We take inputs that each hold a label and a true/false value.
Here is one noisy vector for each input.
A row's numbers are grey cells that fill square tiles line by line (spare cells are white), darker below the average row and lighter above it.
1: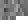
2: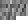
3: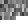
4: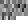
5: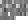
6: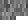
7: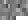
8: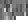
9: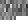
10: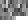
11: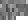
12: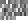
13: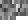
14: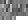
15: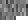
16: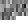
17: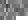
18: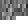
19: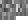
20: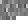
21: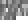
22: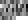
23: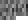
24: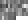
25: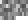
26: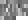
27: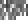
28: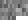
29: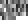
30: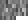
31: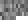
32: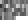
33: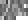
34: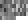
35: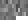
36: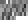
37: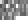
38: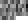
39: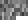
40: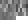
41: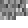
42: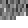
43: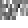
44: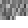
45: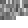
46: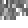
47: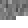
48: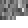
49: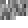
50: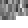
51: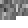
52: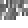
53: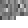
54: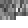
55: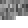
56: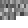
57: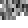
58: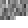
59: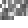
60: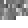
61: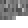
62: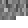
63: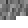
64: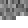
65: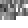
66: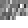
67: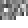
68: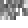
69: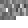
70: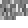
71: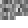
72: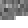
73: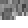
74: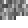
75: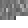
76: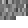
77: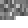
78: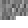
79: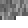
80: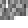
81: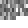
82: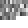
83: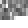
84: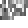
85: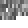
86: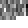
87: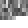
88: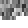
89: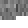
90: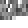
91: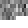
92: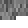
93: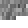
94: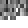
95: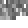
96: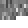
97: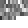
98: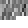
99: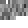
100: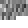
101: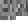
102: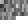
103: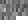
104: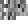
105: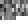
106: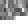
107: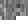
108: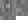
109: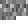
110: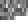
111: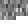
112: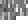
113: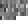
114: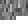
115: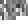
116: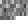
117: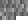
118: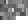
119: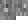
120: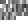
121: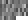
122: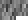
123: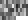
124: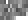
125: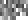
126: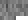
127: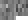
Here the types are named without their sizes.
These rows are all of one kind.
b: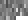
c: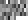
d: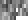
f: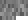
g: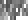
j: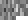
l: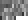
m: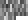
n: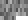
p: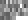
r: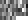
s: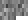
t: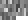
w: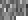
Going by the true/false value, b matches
c, j, l and r.
